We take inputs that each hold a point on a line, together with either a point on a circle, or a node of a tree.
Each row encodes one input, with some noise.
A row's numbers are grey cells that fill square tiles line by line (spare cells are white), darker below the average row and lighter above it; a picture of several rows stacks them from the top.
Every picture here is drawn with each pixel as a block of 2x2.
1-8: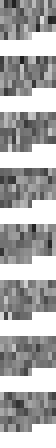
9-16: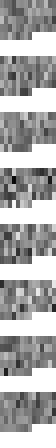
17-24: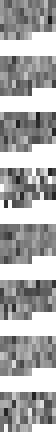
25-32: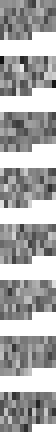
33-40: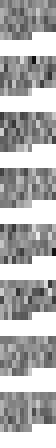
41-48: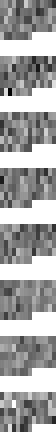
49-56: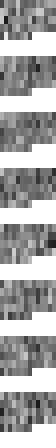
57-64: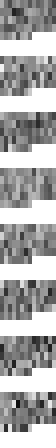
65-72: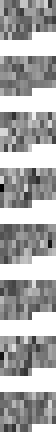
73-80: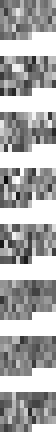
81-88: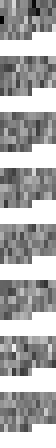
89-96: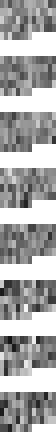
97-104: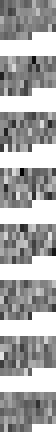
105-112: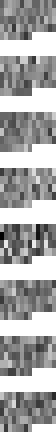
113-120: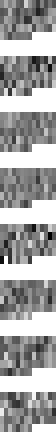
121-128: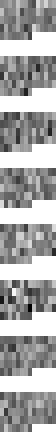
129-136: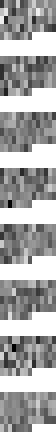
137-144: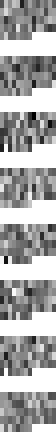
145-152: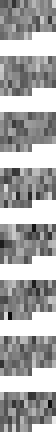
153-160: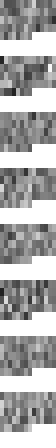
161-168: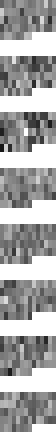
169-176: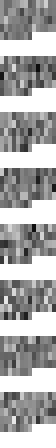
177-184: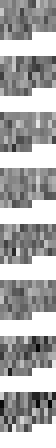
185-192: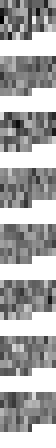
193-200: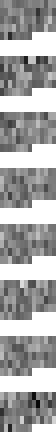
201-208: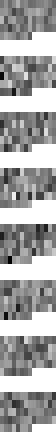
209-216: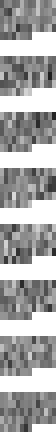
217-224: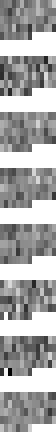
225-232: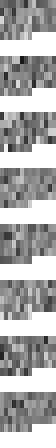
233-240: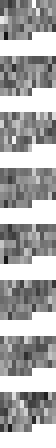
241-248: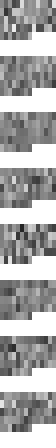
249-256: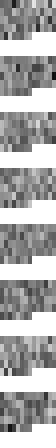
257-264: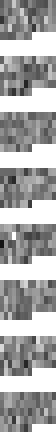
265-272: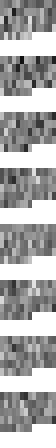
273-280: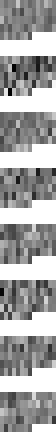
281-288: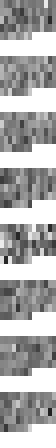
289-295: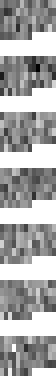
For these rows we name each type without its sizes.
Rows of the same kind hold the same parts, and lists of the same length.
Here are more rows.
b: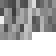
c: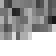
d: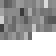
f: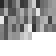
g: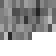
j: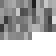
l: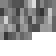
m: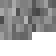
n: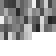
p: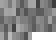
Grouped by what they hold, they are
b, c, d, f, j, n
g, l, m, p

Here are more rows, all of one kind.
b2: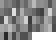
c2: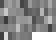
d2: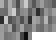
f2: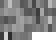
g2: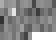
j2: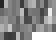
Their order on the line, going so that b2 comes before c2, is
j2, b2, f2, c2, g2, d2.
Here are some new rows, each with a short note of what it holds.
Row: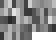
a point on a line and a node of a tree
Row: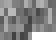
a point on a line and a node of a tree
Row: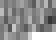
a point on a circle and a point on a line
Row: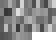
a point on a circle and a point on a line
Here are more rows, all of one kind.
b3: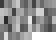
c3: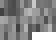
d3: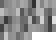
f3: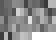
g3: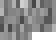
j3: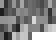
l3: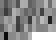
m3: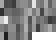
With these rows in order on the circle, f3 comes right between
b3 and d3.
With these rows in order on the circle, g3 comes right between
b3 and c3.
